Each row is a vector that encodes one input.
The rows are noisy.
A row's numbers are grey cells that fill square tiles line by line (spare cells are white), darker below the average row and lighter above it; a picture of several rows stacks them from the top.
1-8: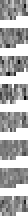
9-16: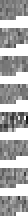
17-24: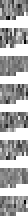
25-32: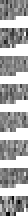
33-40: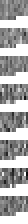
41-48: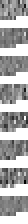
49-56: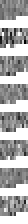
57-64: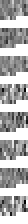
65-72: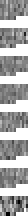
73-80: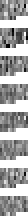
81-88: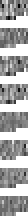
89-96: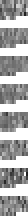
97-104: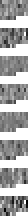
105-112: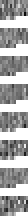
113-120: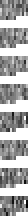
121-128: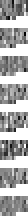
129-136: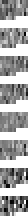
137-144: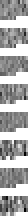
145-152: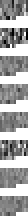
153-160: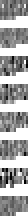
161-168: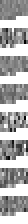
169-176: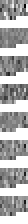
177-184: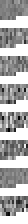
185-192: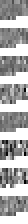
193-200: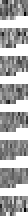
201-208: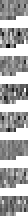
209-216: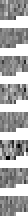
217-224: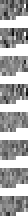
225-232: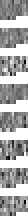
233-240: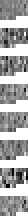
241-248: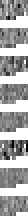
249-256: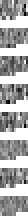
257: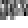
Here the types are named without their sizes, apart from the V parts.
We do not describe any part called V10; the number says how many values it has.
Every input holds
either a point on each of two lines, or a true/false value and a value of V10.
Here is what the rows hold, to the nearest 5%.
About 60% of them hold a point on each of two lines. The rest hold a true/false value and a value of V10.
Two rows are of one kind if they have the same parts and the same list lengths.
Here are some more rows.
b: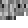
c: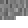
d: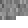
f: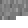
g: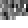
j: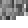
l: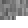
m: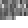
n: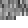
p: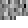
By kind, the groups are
b, c, d, f, j, l, m
g, n, p

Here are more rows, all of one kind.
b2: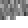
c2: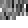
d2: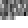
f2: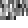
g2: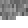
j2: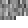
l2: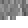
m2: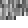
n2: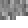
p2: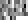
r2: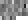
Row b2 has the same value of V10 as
d2, j2, p2 and r2.
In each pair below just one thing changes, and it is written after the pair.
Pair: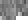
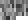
the value of V10
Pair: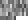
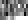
the value of V10
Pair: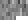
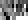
the true/false value
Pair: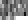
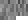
the true/false value
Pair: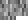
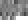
the true/false value
